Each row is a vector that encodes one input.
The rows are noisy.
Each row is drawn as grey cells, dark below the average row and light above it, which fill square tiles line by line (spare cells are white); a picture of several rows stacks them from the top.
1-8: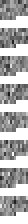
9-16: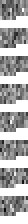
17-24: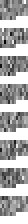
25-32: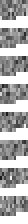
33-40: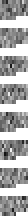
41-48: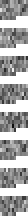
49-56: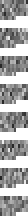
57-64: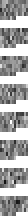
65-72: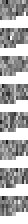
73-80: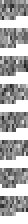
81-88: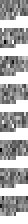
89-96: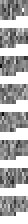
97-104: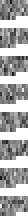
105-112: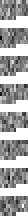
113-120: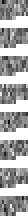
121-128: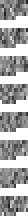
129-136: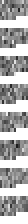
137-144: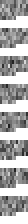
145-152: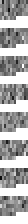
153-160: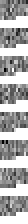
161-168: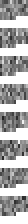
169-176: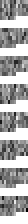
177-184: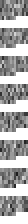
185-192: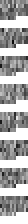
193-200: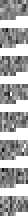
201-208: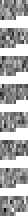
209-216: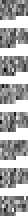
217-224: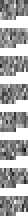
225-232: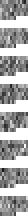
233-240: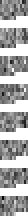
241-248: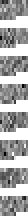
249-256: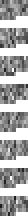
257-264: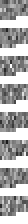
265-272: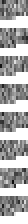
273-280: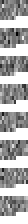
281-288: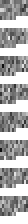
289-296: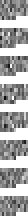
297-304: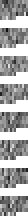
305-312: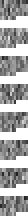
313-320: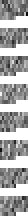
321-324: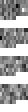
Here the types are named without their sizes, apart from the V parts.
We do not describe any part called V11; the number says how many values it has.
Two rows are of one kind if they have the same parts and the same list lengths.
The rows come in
2 kinds.
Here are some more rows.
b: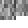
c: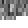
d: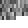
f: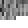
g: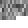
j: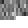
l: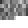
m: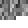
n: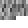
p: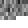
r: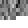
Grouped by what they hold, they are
b, d, g, j, l, n
c, f, m, p, r

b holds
a point on a line and three true/false values.
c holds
a point on a line and a value of V11.
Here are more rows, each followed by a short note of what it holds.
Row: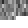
a point on a line and three true/false values
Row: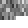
a point on a line and three true/false values
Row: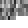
a point on a line and three true/false values
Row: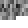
a point on a line and a value of V11
